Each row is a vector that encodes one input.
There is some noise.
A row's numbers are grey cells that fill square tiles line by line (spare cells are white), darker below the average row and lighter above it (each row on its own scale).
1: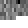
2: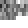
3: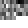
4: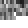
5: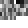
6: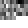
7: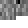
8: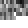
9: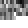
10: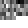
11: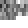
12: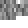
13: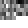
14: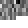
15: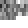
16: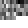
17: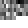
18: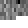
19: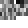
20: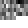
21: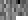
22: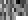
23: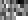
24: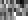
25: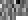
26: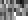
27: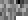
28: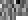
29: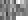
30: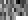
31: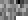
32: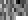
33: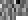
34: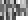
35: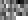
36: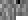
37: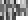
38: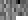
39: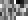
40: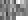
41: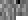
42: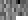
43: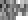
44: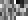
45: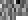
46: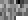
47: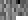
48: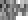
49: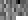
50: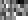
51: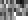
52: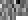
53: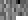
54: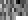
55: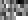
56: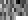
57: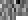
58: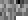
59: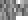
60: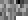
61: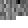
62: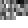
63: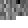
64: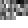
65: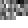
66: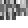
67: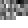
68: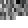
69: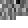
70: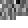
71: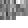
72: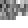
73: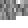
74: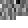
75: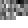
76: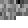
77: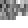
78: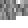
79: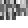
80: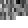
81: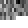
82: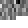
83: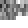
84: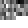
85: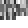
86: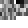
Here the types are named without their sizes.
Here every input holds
either a point on a line, or three true/false values.
